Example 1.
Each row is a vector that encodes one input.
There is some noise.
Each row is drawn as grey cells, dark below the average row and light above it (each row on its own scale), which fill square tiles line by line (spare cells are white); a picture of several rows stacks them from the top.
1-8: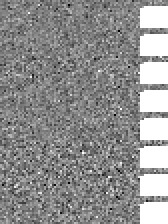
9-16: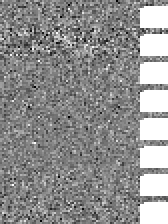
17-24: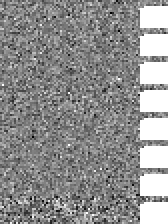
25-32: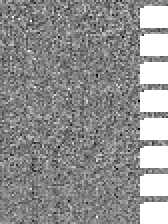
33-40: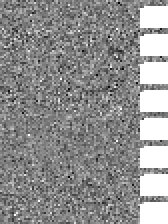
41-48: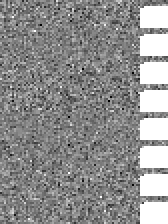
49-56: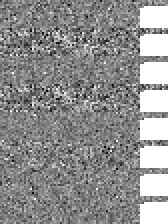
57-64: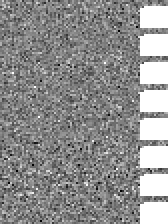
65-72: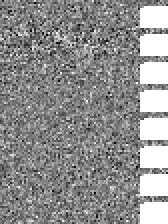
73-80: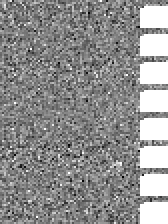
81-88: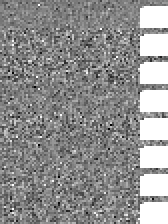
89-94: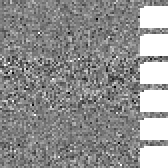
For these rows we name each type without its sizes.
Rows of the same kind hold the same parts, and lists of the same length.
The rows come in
2 kinds.
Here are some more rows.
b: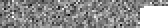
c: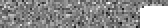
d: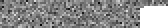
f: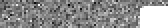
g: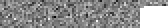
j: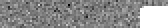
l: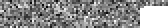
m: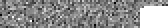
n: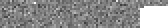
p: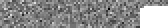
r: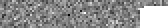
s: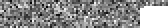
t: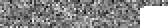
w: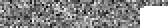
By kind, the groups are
b, c, d, f, g, j, m, n, p, r
l, s, t, w

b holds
a point on a circle and a node of each of two trees.
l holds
a fixed value.
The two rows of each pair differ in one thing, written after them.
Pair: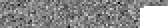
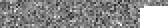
the node of one of the two trees
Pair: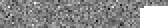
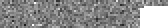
the place on the circle
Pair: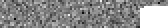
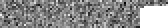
the node of one of the two trees
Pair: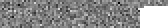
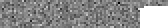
the node of one of the two trees
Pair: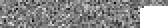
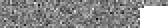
the place on the circle
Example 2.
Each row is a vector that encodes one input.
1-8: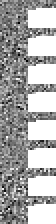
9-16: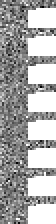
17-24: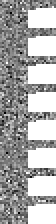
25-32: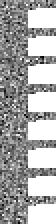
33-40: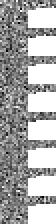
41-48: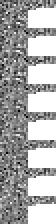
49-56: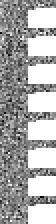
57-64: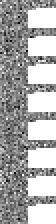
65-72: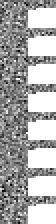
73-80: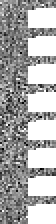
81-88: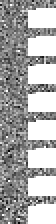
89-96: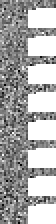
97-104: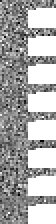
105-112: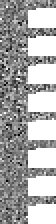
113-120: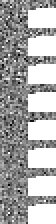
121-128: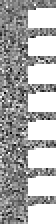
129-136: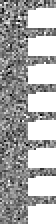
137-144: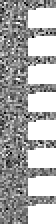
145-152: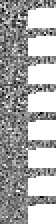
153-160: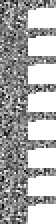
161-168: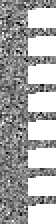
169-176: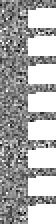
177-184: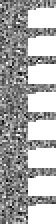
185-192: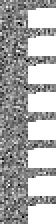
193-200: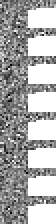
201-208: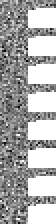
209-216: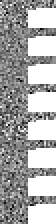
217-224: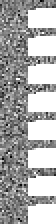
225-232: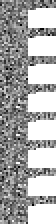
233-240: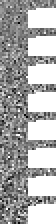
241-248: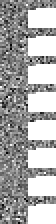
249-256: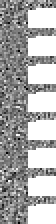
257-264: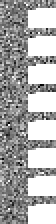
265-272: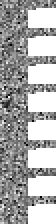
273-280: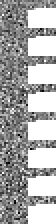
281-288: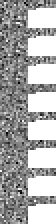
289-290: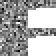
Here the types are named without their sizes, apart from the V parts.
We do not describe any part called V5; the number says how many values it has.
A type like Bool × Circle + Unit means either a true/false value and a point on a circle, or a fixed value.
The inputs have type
Bool × Bool × Bool + Circle × V5.
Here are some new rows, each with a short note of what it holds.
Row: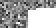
three true/false values
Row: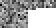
a point on a circle and a value of V5
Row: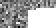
three true/false values
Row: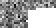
a point on a circle and a value of V5
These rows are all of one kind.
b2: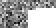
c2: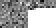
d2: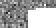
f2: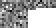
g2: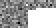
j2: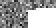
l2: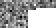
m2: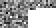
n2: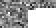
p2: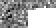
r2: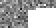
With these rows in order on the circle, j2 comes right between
b2 and g2.
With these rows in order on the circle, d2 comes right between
p2 and r2.
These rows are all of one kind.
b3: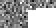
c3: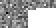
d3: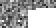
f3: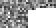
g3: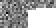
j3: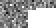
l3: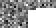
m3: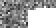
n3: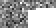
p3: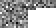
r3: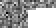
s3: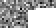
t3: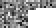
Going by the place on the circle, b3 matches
c3, g3 and j3.
